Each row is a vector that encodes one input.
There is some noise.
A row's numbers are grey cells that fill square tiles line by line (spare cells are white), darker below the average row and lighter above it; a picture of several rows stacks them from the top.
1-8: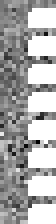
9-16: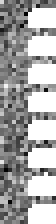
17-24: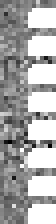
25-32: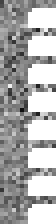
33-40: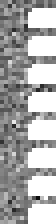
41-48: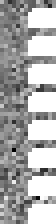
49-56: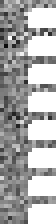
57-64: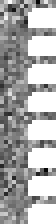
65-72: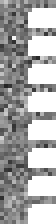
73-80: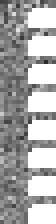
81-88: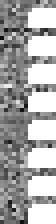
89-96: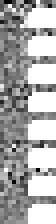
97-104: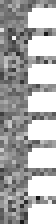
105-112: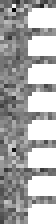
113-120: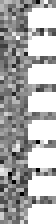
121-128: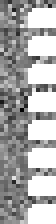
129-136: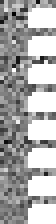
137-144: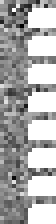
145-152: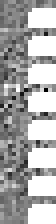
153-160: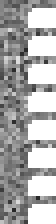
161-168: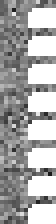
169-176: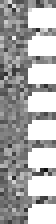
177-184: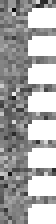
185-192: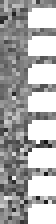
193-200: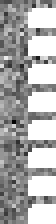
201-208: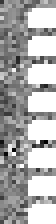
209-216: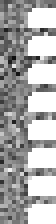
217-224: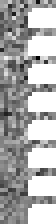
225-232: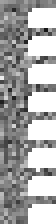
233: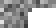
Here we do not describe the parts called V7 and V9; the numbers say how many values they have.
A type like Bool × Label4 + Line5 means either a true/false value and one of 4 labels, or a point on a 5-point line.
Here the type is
(Bool × Bool × Bool + V9) × (Circle6 + Line8) + V7.
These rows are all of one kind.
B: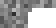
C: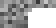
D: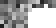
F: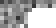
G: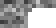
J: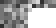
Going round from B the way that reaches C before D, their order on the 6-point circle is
B, F, G, J, C, D.
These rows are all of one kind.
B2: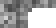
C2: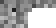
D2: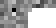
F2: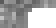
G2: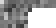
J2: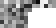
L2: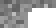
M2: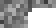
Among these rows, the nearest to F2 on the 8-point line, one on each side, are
J2 and M2.
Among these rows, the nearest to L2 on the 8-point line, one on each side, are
G2 and J2.
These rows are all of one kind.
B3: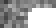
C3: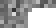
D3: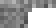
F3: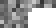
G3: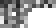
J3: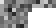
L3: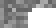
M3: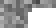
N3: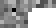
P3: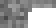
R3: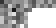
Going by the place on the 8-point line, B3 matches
F3 and L3.
